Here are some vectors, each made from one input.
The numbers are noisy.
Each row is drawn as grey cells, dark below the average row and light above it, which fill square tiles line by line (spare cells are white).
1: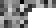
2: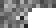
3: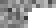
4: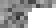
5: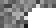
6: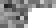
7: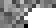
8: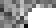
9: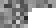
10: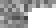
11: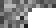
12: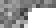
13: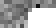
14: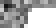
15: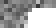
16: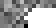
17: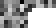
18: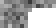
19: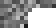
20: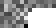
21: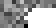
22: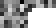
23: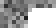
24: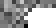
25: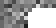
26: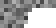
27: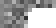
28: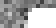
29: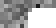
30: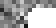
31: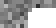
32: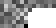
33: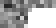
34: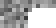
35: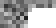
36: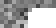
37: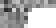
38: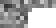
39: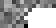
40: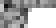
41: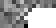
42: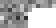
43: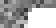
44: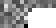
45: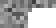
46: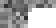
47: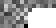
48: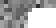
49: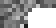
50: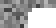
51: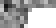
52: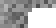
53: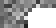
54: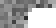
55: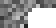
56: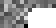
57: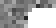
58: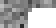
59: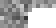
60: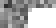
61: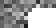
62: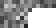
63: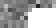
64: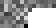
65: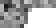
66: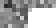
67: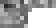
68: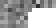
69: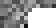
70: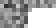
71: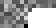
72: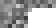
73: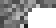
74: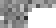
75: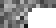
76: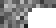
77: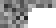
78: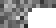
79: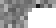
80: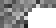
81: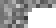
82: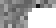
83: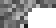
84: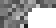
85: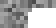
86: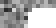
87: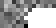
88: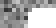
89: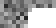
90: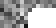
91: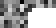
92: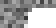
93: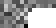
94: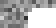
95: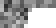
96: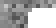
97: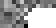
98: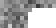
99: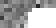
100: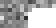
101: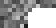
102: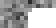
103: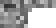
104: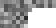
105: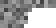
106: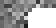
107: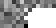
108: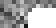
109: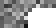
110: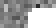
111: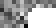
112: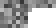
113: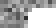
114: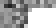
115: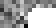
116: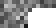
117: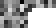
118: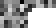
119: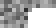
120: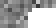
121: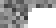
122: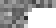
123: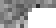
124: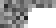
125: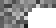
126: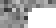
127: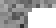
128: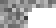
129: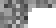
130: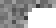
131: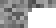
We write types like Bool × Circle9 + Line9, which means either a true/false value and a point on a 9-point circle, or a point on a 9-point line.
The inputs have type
List2(Line6).
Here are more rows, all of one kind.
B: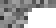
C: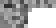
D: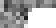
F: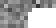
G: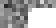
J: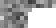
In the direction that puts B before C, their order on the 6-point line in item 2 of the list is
D, B, F, J, G, C.
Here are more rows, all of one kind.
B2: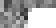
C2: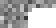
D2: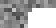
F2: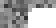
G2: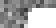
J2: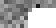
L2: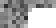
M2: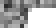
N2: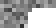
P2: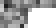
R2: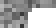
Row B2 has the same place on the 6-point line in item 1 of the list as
F2 and L2.
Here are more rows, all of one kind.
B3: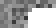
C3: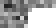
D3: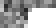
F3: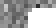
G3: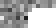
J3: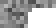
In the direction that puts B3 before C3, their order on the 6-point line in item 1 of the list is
G3, J3, F3, B3, D3, C3.
